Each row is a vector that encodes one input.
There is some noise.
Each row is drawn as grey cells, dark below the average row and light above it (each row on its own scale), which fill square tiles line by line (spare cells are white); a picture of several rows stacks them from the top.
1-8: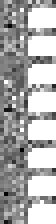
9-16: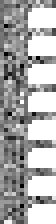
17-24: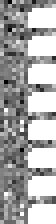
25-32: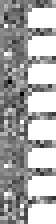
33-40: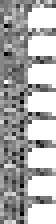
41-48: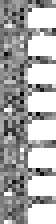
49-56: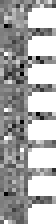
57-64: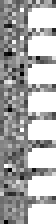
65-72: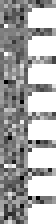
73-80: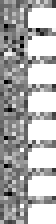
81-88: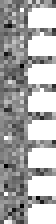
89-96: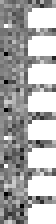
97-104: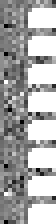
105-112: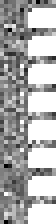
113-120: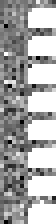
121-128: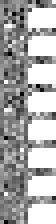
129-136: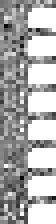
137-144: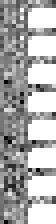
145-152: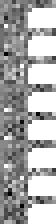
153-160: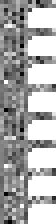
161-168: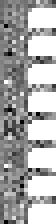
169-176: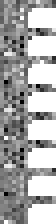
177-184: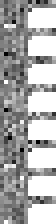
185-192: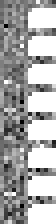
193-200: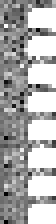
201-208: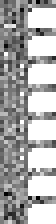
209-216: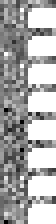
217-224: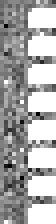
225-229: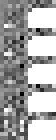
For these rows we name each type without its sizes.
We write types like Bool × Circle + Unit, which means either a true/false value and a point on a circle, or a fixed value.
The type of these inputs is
Bool × Tree + Unit.
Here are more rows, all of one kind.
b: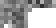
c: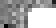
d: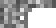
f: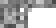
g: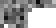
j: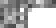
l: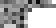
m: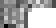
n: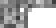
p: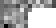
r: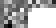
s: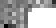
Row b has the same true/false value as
g and l.
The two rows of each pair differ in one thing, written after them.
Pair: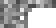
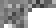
the true/false value
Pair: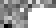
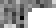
the true/false value
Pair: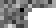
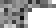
the node of the tree
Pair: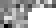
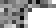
the true/false value
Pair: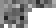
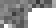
the node of the tree
